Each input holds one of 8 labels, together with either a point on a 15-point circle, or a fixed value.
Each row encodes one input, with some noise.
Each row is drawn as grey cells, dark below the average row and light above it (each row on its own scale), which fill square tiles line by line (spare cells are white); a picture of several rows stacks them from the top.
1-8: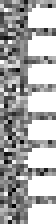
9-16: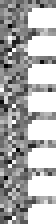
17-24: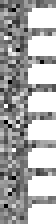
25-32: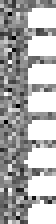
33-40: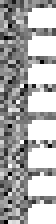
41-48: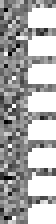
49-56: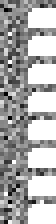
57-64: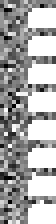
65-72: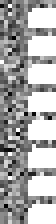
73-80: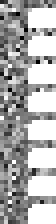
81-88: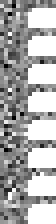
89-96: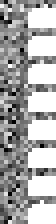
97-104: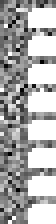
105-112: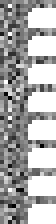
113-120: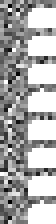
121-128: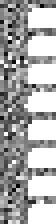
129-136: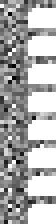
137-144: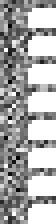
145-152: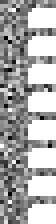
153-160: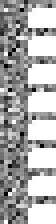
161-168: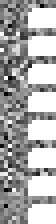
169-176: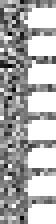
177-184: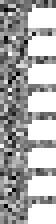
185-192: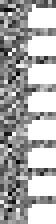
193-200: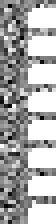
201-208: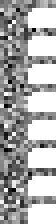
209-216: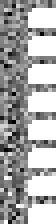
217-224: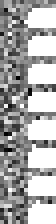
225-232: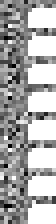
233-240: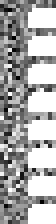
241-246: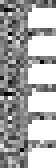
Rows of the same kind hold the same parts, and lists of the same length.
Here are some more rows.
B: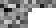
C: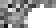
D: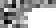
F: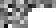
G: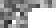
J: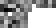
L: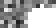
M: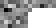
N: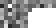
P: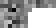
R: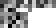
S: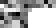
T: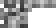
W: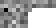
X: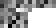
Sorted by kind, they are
B, J, M, N, P, R, X
C, D, F, G, L, S, T, W

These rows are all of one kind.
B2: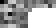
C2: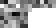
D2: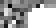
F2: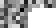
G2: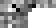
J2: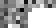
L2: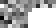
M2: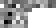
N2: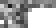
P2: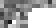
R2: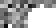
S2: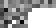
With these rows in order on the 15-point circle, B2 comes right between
G2 and J2.
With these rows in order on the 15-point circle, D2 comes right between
P2 and S2.
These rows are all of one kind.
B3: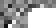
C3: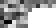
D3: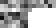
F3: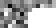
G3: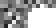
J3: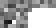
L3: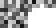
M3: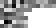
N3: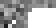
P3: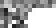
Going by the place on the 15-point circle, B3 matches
G3, J3 and N3.
